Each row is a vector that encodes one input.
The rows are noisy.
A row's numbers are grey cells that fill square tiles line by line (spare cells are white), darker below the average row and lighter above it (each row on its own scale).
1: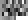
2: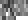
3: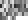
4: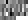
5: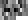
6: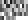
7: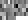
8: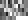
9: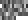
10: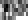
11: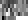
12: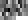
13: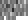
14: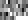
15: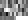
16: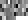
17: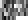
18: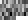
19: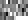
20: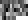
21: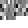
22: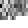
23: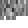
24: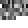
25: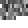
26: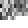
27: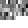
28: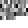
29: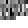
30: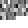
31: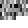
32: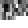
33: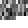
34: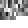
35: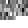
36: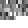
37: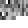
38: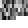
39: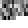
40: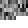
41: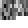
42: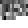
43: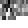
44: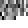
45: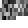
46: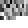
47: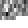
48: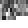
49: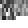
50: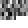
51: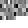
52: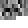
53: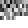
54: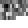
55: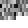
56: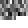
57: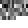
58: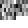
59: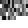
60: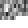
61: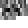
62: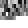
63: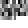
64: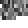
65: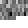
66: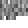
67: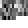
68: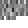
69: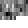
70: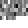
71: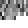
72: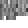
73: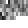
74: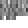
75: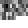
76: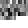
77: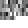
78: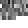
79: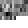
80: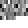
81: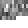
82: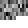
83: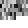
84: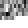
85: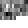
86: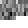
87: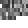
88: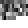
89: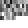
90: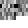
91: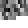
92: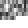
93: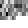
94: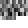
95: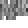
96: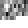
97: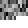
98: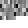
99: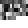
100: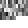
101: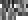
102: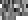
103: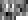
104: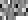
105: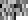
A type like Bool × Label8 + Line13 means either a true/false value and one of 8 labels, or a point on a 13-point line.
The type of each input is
Bool × (Line5 + Line7).
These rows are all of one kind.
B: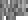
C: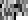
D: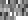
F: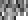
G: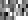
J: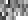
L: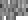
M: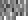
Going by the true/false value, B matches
C and L.
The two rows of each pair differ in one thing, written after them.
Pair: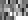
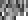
the place on the 7-point line
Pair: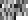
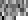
the true/false value
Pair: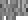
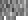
the true/false value
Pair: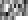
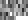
the true/false value
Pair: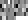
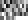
the true/false value
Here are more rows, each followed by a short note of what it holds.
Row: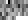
a point on a 7-point line and a true/false value
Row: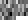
a point on a 5-point line and a true/false value
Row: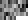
a point on a 7-point line and a true/false value
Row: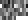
a point on a 5-point line and a true/false value
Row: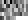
a point on a 7-point line and a true/false value
